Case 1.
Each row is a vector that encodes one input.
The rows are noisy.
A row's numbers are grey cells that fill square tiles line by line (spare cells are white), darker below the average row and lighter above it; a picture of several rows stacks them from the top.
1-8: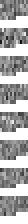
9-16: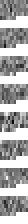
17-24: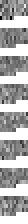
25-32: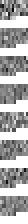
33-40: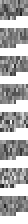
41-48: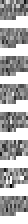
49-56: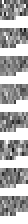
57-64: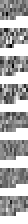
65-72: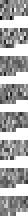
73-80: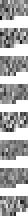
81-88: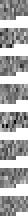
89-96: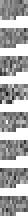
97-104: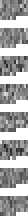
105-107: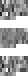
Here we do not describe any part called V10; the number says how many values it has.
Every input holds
either a point on a 7-point line, or four true/false values and a value of V10.
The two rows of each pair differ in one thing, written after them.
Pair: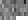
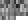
the value of V10
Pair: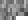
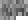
the value of V10
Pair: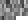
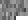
one of the four true/false values
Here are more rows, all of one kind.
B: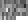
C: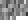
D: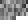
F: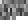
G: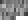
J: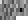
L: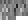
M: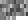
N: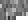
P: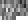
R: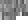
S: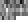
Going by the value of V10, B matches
D and P.
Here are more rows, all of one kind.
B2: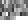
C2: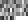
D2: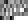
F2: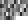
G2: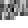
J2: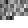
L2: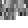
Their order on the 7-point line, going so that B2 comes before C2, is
G2, B2, L2, F2, J2, D2, C2.
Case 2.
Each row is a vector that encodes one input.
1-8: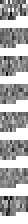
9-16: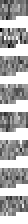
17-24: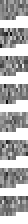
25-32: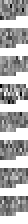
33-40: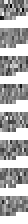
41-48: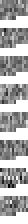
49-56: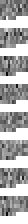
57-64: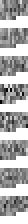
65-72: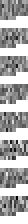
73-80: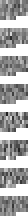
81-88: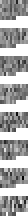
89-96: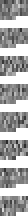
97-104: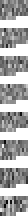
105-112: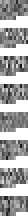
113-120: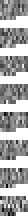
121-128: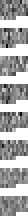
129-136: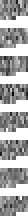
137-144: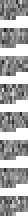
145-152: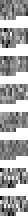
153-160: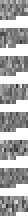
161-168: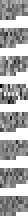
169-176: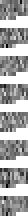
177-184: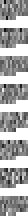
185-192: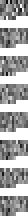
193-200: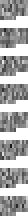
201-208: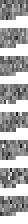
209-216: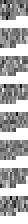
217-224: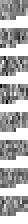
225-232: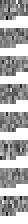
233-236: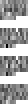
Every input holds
a list of up to three points on an 11-point line.
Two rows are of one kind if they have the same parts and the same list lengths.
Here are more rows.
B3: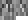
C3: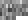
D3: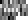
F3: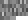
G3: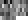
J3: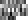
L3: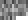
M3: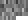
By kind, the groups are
B3, F3, M3
C3
D3, J3
G3, L3

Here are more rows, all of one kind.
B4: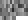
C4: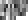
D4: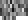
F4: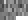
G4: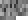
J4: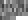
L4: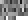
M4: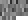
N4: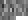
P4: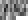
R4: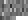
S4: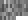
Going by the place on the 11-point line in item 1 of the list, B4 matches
D4, F4 and S4.
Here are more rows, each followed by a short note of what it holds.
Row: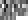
a list of one item
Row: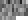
a list of two items
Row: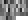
a list of one item
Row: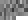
a list of two items
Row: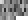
a list of two items
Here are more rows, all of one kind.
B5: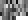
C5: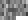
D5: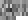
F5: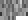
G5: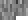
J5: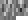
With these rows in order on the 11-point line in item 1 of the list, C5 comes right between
D5 and F5.
